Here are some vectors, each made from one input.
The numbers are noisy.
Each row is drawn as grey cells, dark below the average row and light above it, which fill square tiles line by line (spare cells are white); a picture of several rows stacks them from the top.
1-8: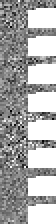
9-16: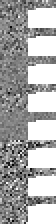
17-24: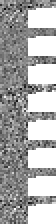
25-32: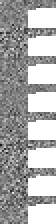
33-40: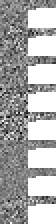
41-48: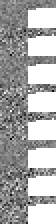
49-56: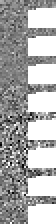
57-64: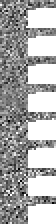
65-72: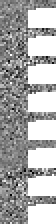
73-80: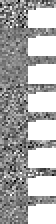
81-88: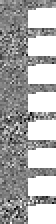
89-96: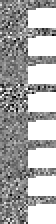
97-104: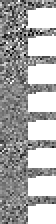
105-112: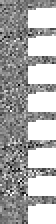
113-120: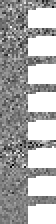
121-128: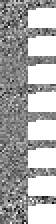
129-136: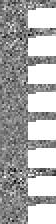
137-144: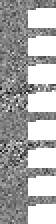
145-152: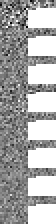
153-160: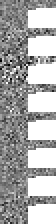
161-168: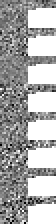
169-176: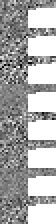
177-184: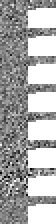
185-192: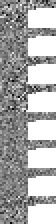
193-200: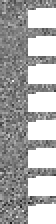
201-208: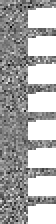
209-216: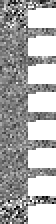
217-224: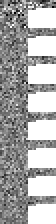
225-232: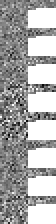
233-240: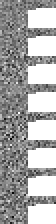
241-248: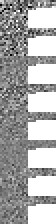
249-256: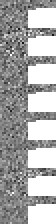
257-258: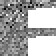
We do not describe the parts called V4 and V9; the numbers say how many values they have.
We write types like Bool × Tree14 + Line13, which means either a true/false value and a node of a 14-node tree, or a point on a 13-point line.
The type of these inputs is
Circle8 × V9 + (Line5 + Line7) × V4.
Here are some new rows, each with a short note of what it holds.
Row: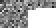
a point on an 8-point circle and a value of V9
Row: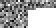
a point on an 8-point circle and a value of V9
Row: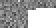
a point on a 5-point line and a value of V4
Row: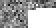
a point on a 5-point line and a value of V4
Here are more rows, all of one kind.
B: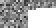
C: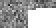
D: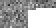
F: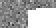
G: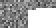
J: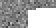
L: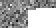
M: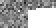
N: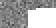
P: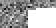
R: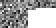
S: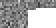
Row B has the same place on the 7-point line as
L, N and R.
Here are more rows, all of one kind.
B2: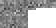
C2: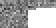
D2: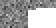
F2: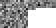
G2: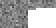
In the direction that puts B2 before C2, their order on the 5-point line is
G2, B2, C2, D2, F2.
